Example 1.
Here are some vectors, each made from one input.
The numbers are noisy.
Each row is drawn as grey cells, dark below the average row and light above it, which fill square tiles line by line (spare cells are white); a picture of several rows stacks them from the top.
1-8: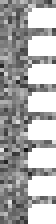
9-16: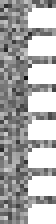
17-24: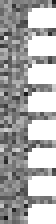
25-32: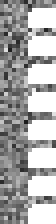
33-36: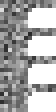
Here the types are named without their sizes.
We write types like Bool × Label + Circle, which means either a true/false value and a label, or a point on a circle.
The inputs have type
Line.
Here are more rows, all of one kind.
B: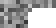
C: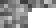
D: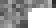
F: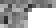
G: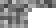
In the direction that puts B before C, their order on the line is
G, B, D, C, F.
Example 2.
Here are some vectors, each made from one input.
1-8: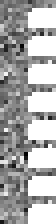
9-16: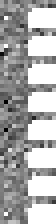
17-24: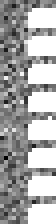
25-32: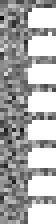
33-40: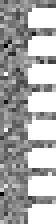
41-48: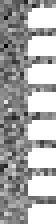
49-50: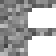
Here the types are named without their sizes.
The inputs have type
Line.
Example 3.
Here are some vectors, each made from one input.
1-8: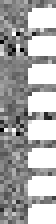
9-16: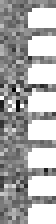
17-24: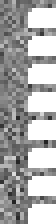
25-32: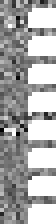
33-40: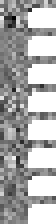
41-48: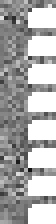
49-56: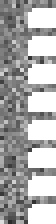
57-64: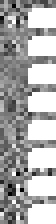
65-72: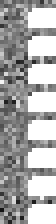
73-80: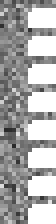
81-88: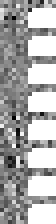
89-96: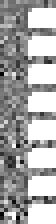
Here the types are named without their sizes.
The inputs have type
Circle.
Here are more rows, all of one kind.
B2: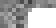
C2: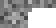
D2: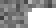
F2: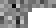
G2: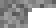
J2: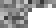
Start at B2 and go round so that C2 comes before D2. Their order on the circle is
B2, G2, J2, F2, C2, D2.
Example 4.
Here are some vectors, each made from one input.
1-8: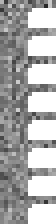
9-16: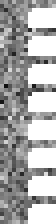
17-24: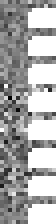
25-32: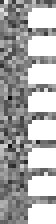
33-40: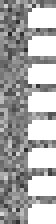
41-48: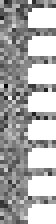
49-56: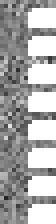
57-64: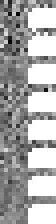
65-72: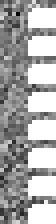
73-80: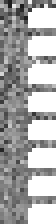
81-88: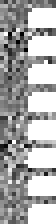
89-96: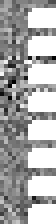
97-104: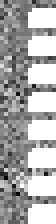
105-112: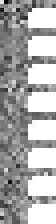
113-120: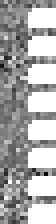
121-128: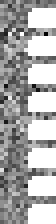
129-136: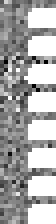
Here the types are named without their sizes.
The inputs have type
Bool × Bool × Bool.
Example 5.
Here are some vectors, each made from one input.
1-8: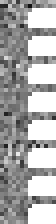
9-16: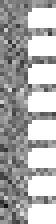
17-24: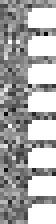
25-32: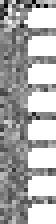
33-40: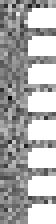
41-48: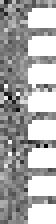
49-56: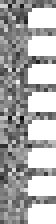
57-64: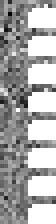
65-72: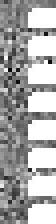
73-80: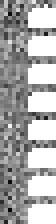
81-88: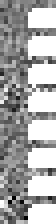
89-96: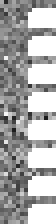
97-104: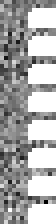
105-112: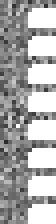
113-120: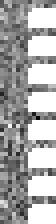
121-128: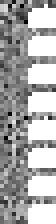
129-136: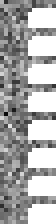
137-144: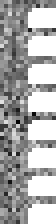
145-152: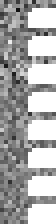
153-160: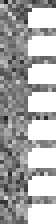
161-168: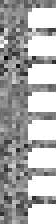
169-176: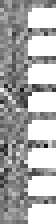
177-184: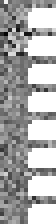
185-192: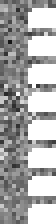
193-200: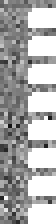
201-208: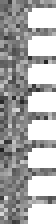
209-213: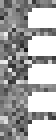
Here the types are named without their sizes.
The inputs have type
Bool × Bool × Bool.
